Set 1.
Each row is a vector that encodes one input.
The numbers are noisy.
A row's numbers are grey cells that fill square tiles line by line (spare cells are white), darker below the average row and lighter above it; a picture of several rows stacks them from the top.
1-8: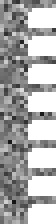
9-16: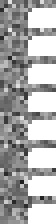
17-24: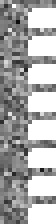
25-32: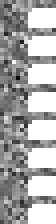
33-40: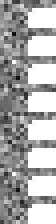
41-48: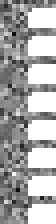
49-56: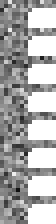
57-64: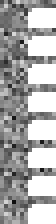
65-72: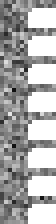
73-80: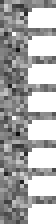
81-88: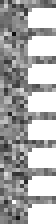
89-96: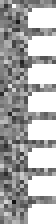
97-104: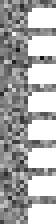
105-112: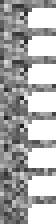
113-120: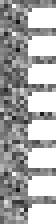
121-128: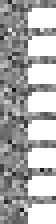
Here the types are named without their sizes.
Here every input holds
a label and a true/false value.
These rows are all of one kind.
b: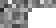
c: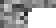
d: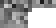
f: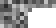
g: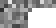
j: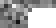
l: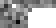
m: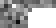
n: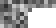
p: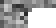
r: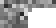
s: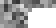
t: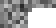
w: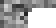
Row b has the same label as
c, g, p and w.
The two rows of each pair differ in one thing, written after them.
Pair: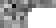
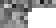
the label
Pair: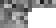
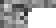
the label
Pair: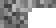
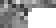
the true/false value
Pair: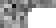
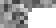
the true/false value
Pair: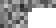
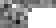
the true/false value
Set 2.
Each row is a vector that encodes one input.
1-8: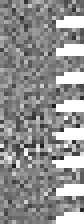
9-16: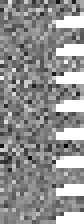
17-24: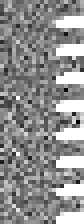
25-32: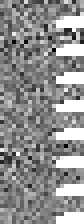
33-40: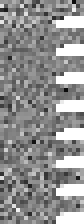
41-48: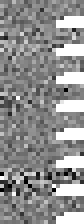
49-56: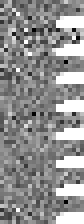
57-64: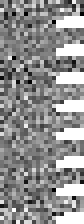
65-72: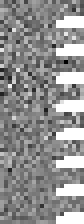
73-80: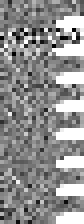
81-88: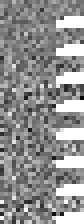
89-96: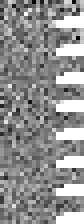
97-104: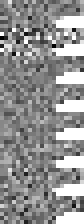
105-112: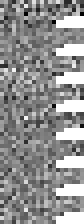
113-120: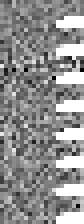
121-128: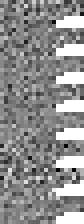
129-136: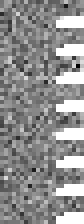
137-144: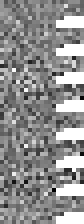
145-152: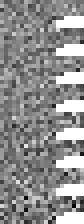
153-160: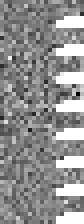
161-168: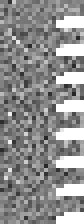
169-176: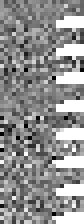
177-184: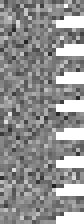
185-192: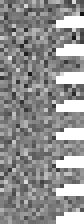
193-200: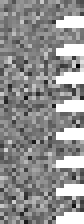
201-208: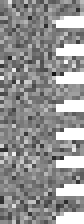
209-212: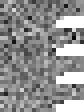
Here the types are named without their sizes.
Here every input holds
either a point on a line, or a node of a tree.
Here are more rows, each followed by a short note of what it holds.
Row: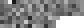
a node of a tree
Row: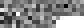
a node of a tree
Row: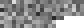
a point on a line
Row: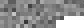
a point on a line
